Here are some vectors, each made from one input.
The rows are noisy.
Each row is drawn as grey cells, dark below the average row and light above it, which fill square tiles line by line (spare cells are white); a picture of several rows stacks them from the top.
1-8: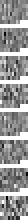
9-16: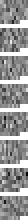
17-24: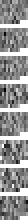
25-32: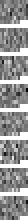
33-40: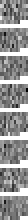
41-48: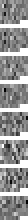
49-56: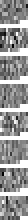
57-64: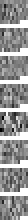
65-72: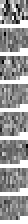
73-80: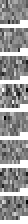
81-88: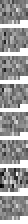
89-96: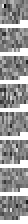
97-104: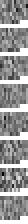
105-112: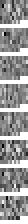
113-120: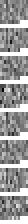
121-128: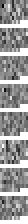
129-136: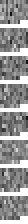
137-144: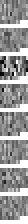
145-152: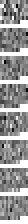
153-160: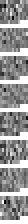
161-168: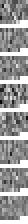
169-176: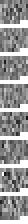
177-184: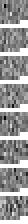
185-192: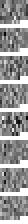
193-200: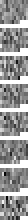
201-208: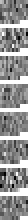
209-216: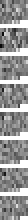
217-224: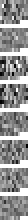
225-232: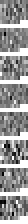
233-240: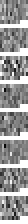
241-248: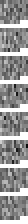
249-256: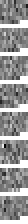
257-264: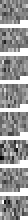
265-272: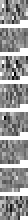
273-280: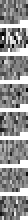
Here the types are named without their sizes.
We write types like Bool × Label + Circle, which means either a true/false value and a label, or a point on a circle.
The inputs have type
(Bool × Circle + Line) × (Tree × Tree + Unit).
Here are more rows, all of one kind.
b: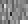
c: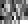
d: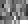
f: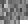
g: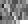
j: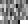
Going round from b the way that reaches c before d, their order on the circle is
b, g, f, j, c, d.
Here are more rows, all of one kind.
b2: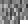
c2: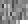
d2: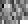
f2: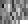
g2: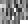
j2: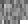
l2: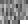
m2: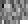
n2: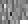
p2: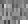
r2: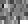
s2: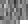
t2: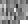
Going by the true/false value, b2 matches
g2, r2 and s2.
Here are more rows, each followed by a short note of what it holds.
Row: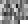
a point on a line
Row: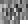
a point on a circle and a true/false value
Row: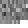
a point on a line
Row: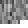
a point on a circle and a true/false value
